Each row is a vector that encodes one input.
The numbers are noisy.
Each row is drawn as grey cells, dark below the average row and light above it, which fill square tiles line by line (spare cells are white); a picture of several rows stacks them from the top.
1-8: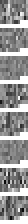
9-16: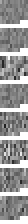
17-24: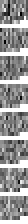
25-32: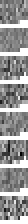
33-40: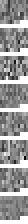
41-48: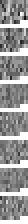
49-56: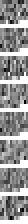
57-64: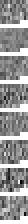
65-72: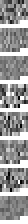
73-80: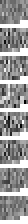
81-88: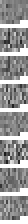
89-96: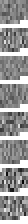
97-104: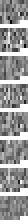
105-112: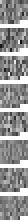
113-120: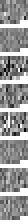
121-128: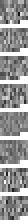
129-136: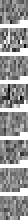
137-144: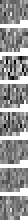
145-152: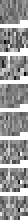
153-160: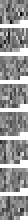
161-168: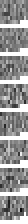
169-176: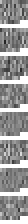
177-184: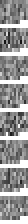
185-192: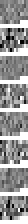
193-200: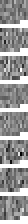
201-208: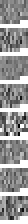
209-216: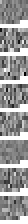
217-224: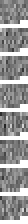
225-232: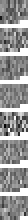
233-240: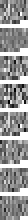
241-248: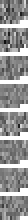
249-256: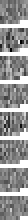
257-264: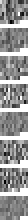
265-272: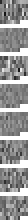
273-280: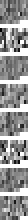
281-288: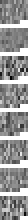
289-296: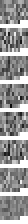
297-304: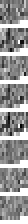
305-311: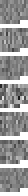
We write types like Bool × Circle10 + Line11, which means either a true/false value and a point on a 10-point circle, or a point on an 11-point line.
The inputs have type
Line5 + Line6 × (Tree12 + Unit) + Tree16.
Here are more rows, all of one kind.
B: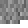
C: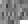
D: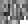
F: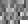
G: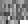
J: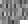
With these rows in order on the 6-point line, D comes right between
F and G.
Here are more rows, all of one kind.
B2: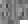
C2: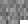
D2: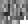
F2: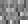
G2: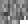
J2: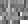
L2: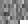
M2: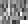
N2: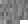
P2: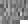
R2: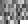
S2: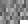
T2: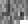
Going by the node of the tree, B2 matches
D2 and G2.
